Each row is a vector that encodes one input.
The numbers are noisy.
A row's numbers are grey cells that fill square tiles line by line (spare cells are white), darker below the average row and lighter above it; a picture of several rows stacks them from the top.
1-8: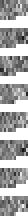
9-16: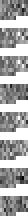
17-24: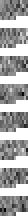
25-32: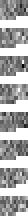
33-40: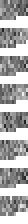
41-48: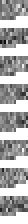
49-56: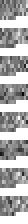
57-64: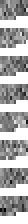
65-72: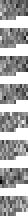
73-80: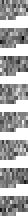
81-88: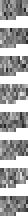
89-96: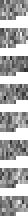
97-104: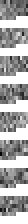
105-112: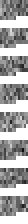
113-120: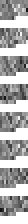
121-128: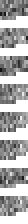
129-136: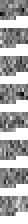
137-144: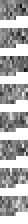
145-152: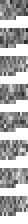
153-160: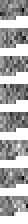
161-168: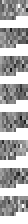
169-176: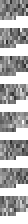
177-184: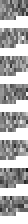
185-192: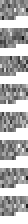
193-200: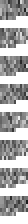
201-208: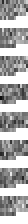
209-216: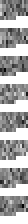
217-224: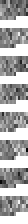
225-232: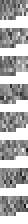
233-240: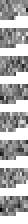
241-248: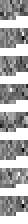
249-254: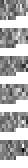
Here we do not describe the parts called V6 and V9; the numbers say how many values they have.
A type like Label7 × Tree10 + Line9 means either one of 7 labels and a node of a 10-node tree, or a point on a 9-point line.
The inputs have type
Bool × V9 + (Label4 + Tree8) × V6.
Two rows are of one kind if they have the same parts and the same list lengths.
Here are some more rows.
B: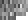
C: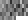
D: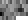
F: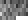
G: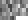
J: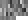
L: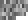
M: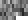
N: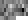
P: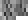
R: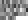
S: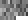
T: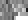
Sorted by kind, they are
B, G, L, R, T
C, F, J, P, S
D, M, N

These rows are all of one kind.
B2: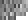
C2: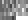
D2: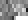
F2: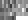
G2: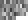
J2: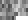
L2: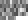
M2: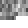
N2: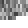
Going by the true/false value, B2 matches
G2, L2 and N2.
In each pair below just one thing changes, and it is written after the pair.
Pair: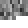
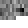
the value of V6
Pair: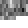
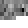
the value of V6
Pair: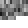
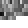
the value of V6
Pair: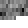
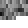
the label
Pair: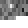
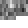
the value of V6
